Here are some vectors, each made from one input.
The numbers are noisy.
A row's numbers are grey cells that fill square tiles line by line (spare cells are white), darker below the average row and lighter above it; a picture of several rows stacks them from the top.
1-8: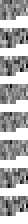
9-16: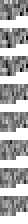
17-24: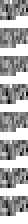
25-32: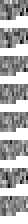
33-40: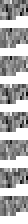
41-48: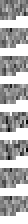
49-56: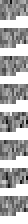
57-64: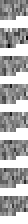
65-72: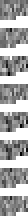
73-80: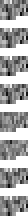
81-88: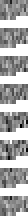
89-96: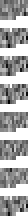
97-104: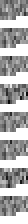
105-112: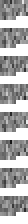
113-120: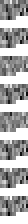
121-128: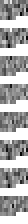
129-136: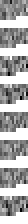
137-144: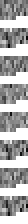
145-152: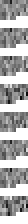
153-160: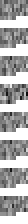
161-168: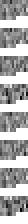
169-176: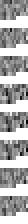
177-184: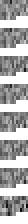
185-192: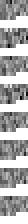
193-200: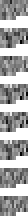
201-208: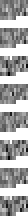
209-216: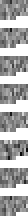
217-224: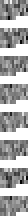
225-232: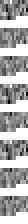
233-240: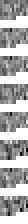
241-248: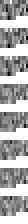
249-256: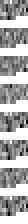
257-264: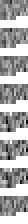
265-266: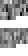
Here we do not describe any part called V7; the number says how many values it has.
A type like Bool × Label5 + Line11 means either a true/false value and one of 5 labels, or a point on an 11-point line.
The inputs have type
(Label5 + Tree8) × Line5 + Tree9 × (Tree9 + Unit) × V7.
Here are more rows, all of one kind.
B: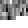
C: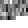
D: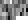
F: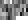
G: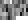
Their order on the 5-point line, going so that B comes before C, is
F, G, D, B, C.
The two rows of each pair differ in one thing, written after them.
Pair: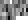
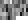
the place on the 5-point line
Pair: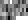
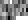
the node of the tree
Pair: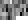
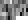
the place on the 5-point line
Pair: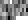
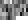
the place on the 5-point line
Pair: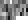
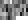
the place on the 5-point line
